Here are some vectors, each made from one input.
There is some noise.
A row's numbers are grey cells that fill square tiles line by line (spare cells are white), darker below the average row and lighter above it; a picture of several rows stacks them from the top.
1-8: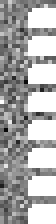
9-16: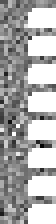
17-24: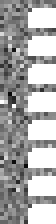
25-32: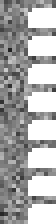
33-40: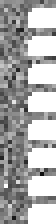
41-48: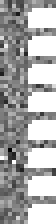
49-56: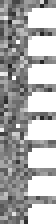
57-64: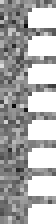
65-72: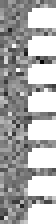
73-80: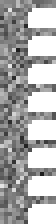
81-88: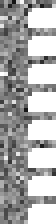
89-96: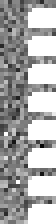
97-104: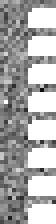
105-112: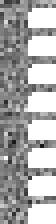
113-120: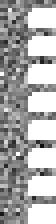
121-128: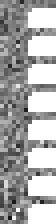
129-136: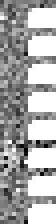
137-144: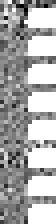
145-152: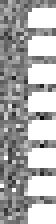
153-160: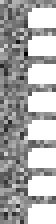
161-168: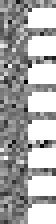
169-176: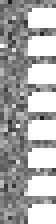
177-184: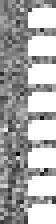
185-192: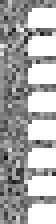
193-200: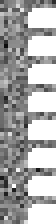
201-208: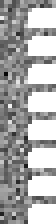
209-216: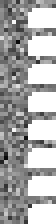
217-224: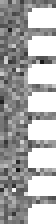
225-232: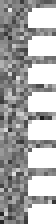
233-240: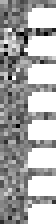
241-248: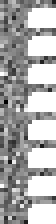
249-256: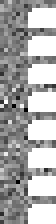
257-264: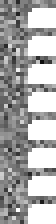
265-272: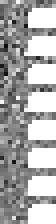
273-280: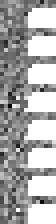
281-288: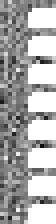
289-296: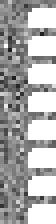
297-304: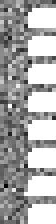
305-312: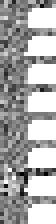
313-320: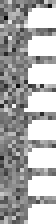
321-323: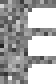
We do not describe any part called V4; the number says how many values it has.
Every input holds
a list of up to three items, each a true/false value and a value of V4.
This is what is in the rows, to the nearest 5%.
All of them are lists of up to three items, each a true/false value and a value of V4: a few are empty, 15% hold one, 25% two and 55% three.
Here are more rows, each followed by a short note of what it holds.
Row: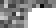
a list of one item
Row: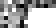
the empty list
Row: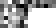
the empty list
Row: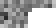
a list of three items
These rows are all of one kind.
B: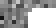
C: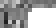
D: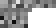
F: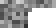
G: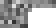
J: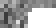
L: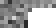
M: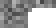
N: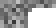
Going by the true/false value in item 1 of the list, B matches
D and L.
